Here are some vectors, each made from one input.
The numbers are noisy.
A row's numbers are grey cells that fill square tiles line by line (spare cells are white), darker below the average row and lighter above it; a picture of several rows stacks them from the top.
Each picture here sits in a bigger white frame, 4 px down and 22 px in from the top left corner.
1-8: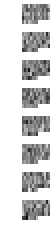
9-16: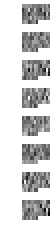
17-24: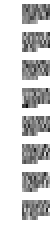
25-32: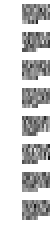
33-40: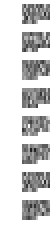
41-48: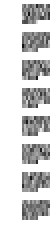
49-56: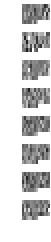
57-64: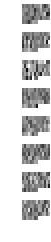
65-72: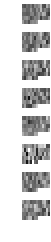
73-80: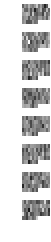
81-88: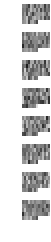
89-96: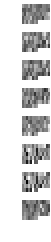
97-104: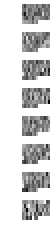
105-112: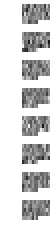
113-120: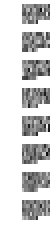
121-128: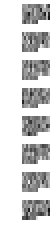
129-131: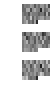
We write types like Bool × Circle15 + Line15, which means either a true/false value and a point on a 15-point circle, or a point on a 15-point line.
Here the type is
List2(Line4 + Line5).
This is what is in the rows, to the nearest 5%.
All of them are lists of up to two items, each either a point on a 4-point line, or a point on a 5-point line: about 5% are empty, 25% hold one and 70% two.
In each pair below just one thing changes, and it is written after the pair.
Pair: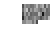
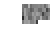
the place on the 4-point line in item 2 of the list
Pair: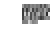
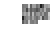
the place on the 4-point line in item 2 of the list
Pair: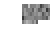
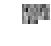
the place on the 4-point line in item 1 of the list
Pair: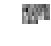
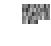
the place on the 4-point line in item 2 of the list
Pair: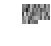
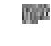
the place on the 4-point line in item 1 of the list
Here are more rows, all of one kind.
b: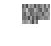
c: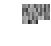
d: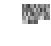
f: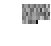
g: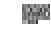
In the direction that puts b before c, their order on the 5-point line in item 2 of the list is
f, d, b, g, c.
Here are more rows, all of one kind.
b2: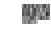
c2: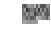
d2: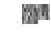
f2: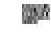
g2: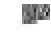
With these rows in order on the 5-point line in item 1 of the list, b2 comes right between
c2 and g2.
